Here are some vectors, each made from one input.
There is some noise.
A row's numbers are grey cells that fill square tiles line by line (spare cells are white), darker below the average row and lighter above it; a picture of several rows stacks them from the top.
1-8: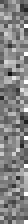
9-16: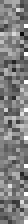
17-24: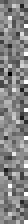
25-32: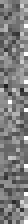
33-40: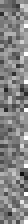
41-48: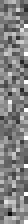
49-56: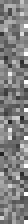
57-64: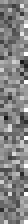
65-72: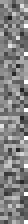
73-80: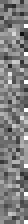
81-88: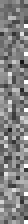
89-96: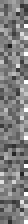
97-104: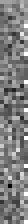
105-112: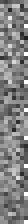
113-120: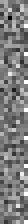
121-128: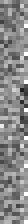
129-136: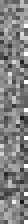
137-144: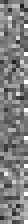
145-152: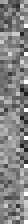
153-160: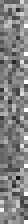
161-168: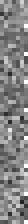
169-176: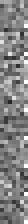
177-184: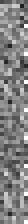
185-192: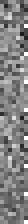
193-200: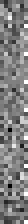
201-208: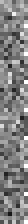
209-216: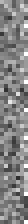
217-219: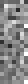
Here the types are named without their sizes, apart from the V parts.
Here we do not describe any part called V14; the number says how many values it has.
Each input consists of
a point on a line, a true/false value and a value of V14.
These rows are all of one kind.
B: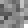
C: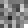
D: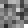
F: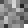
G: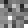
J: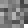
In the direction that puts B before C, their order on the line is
G, F, D, B, J, C.
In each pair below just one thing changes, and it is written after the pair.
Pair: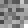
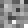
the value of V14
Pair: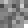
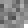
the place on the line
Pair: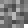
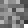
the value of V14
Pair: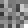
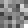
the place on the line
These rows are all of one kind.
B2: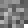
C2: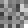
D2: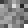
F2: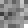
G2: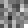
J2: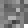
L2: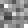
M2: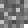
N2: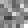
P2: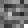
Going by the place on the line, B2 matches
C2 and G2.
